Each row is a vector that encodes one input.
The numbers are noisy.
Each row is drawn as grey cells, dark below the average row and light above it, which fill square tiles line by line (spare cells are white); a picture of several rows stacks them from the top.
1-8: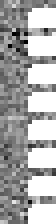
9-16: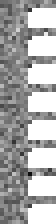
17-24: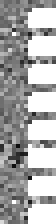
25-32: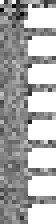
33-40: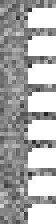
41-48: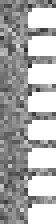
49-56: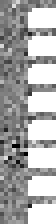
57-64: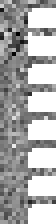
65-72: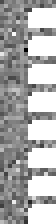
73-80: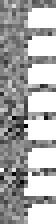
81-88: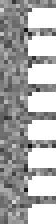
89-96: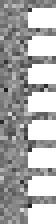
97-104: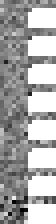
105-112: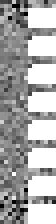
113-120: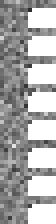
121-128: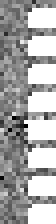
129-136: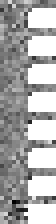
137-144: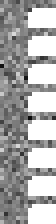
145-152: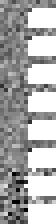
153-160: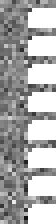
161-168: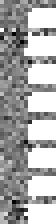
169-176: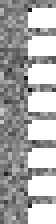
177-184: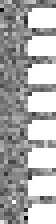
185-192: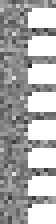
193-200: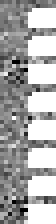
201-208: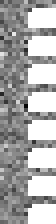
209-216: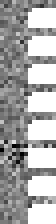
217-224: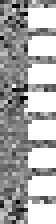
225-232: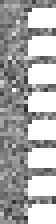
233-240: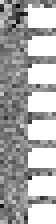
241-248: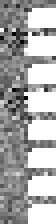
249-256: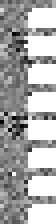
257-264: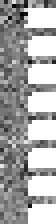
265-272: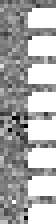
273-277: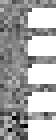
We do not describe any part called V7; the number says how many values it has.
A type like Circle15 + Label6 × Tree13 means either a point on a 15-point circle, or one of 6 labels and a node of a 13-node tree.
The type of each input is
Line9 × (List2(V7) + Tree11) + Tree8.
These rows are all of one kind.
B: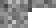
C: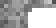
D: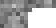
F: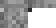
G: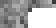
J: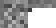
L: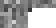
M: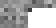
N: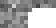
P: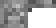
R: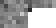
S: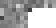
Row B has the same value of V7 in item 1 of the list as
J and L.
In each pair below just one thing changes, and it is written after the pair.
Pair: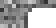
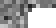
the node of the tree
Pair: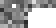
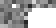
the place on the 9-point line
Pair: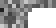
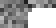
the node of the tree
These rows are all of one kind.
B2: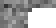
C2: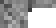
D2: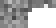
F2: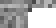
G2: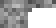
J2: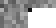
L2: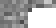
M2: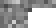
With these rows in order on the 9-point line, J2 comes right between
D2 and M2.
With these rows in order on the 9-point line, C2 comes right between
B2 and G2.
